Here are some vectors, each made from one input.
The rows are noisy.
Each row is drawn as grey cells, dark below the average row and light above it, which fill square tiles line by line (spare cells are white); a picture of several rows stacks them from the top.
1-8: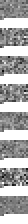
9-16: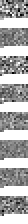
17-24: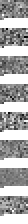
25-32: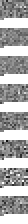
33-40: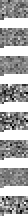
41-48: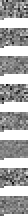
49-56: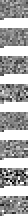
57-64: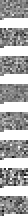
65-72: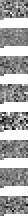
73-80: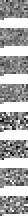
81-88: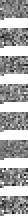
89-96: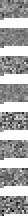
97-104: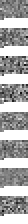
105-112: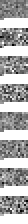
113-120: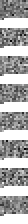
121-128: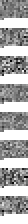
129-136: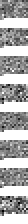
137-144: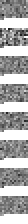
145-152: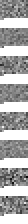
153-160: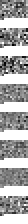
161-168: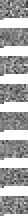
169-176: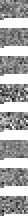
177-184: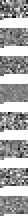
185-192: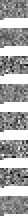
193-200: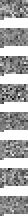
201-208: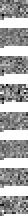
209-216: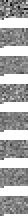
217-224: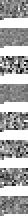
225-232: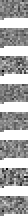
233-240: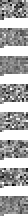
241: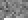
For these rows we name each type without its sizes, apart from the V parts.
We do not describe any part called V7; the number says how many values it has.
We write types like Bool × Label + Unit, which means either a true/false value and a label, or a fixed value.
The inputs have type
(Bool × Bool × Bool × Bool + List(Line × Line)) × V7.
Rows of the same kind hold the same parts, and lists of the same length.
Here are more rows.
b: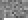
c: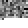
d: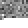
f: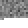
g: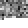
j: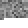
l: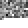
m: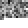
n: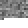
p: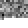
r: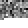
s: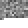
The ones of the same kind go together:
b, j, l, s
c, f, m
d, p, r
g, n

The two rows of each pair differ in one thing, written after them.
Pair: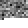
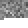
the value of V7
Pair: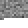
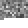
the place on one of the two lines in item 1 of the list
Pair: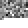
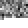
the place on one of the two lines in item 2 of the list
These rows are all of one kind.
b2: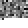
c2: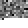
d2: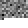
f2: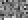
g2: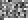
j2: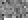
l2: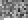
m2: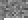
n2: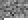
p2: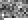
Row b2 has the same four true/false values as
c2, j2, n2 and p2.
